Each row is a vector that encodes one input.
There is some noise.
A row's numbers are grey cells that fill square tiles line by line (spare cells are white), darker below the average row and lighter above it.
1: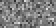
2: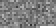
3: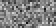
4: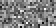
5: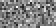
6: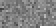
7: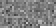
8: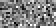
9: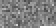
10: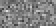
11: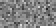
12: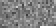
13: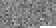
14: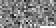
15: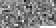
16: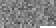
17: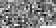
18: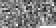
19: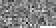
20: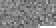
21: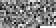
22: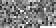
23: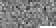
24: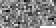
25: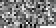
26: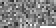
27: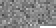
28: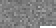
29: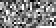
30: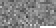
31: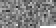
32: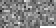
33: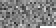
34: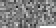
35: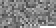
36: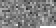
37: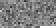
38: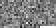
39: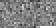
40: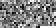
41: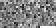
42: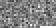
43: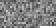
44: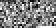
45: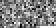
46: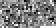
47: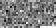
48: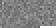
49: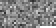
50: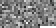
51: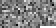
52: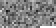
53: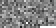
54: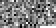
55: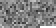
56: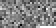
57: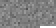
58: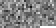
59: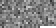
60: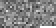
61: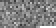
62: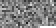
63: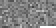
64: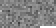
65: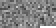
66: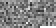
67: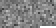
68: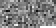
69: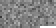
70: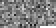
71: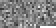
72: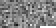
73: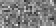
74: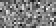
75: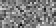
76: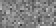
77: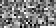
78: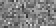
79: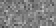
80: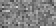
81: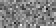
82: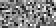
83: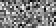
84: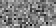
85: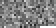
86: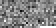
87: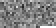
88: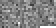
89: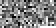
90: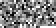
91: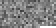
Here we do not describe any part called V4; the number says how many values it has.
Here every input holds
a true/false value, together with either a point on a 6-point line, or a value of V4.
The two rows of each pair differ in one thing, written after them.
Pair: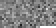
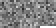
the true/false value
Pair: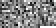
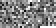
the value of V4
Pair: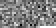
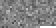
the value of V4
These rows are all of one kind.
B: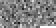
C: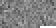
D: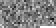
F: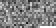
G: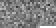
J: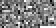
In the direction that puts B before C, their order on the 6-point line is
D, F, J, B, C, G.
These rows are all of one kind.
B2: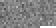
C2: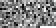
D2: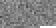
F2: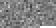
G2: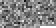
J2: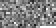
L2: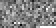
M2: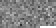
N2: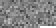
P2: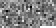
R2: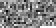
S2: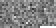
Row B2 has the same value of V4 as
D2 and N2.
